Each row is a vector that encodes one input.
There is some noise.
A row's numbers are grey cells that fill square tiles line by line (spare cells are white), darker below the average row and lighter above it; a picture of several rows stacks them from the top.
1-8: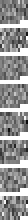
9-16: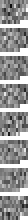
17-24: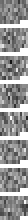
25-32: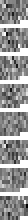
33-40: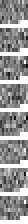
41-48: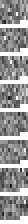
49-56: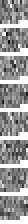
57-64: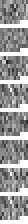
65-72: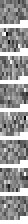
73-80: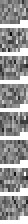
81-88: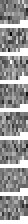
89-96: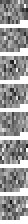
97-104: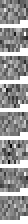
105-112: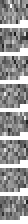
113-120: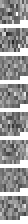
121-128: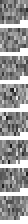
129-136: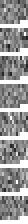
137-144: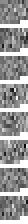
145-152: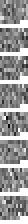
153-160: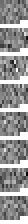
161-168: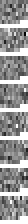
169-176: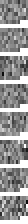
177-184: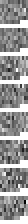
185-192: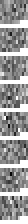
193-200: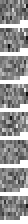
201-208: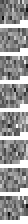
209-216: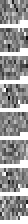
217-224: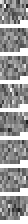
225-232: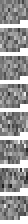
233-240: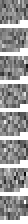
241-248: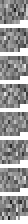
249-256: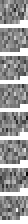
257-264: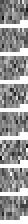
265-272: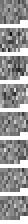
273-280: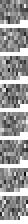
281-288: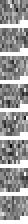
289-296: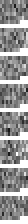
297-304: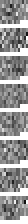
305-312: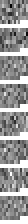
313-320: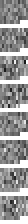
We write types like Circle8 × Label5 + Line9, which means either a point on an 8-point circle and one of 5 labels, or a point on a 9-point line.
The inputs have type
Line8 × (Tree12 + Unit) + Line9 × Line11.
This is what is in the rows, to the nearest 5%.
About 65% of them hold a point on an 8-point line, together with either a fixed value, or a node of a 12-node tree. The rest hold a point on a 9-point line and a point on an 11-point line.
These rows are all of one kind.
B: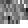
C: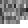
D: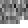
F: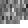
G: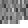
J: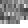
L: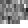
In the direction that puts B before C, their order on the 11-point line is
B, L, J, C, F, D, G.
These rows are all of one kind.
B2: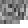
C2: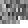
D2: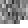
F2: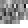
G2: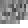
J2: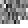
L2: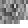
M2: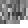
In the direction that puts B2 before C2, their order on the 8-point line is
J2, D2, L2, F2, M2, B2, C2, G2.
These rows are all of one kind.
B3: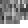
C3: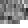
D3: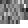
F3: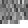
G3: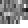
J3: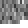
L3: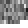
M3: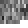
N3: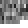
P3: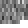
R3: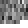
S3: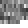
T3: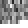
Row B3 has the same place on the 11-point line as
M3, N3 and R3.
